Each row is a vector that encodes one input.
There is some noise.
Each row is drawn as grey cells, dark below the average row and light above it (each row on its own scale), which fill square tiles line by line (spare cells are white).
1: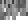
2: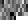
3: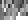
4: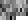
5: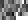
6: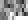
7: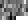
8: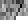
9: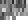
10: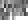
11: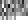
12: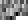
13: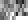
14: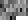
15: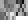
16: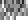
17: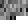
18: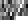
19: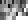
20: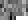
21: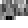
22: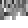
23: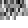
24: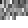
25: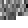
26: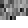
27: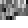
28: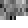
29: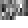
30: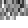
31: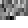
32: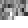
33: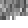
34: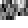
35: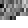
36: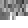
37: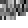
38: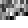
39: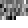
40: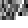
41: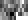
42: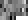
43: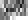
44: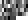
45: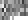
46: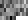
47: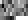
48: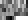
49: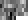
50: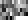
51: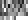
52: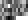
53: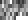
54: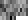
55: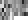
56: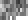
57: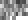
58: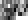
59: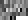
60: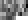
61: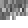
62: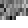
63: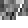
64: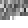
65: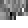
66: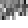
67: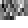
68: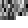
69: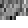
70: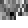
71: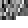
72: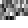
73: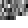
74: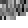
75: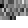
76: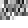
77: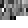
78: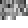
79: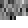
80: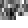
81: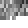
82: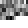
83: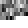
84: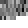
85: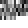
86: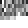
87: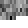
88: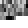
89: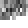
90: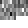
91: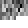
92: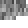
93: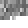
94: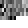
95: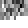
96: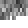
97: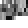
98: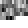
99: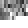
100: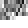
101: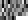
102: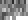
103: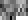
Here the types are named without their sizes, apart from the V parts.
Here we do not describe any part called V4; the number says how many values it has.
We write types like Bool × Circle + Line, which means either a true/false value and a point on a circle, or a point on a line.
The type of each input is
List(Bool × V4).
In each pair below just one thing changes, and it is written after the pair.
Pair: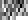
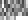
the true/false value in item 2 of the list
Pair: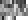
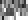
the value of V4 in item 1 of the list
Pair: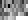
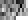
the true/false value in item 2 of the list
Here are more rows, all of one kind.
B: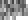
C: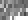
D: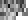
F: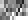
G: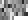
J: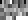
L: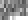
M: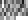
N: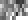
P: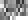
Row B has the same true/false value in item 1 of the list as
D, J and M.
